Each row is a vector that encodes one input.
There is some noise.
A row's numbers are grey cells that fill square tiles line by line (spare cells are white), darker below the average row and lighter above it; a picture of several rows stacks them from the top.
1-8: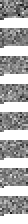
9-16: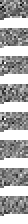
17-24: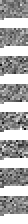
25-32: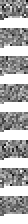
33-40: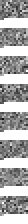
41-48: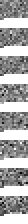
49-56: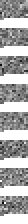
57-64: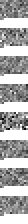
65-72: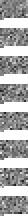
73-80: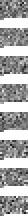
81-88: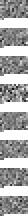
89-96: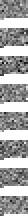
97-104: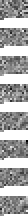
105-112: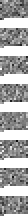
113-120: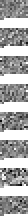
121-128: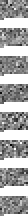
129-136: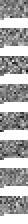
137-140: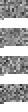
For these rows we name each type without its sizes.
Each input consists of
either a point on a line, or a list of points on a circle.
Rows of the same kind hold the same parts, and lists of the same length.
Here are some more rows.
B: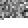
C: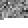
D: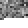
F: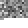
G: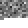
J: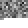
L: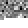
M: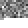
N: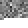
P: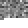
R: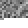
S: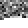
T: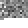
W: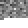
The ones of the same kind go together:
B, R
C, L, P, W
D, G, J, M, N, S
F, T

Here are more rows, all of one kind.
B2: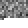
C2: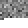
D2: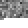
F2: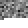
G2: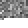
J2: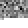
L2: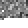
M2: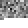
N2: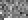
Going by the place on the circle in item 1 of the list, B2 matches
G2, L2 and N2.
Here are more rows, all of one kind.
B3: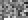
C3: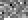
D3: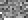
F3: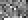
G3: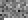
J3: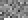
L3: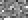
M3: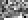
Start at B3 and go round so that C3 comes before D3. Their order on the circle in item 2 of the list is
B3, L3, G3, C3, J3, M3, D3, F3.
